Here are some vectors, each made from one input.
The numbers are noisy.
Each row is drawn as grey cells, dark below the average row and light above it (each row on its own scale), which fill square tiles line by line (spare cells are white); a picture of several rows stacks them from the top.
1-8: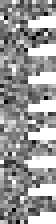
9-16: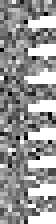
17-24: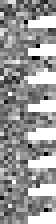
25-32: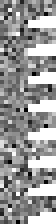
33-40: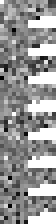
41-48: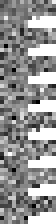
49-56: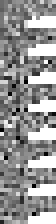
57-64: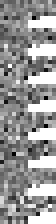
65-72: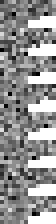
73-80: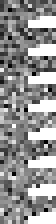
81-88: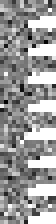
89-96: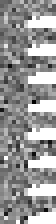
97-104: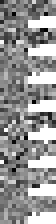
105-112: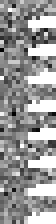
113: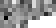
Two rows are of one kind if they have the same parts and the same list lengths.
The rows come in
3 kinds.
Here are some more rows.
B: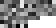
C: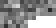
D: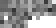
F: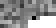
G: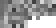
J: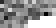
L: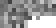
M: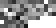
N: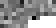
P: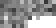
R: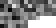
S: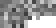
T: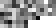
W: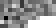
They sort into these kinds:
B, M, T
C, F, J, N, R, W
D, G, L, P, S

